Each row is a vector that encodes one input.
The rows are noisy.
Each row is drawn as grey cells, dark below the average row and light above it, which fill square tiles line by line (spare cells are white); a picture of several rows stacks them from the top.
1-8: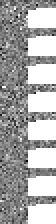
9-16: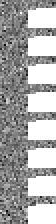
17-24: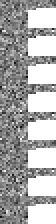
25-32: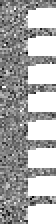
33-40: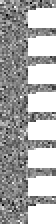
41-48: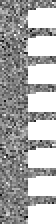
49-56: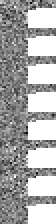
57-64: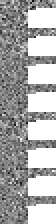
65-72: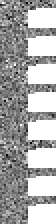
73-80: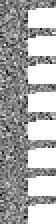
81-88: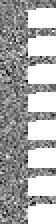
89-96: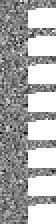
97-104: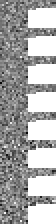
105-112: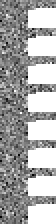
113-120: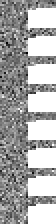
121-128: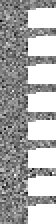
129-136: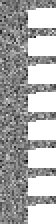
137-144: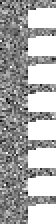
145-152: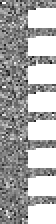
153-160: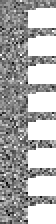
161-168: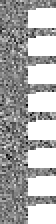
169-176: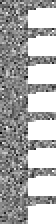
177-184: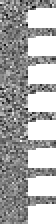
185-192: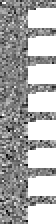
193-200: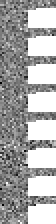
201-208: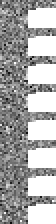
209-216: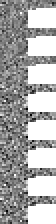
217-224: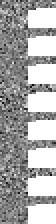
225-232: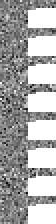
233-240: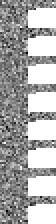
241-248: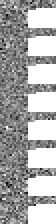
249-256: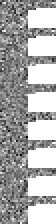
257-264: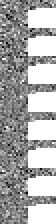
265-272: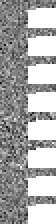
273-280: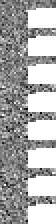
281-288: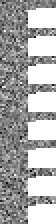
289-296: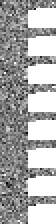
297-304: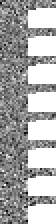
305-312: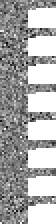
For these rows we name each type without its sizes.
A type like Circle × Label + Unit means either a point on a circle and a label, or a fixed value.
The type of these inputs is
Bool × Label + Circle + List(Line).
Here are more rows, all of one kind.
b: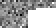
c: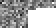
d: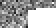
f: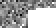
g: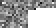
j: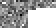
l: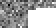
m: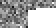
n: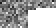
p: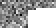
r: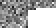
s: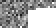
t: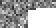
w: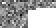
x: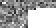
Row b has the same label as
d, f, p and r.
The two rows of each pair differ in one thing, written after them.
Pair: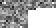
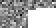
the true/false value
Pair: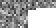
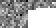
the true/false value
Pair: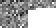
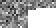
the true/false value
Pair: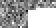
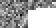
the label
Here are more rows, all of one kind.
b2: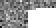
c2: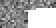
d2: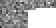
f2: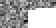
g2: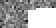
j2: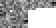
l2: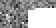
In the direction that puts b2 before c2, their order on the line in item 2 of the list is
j2, l2, g2, b2, d2, c2, f2.
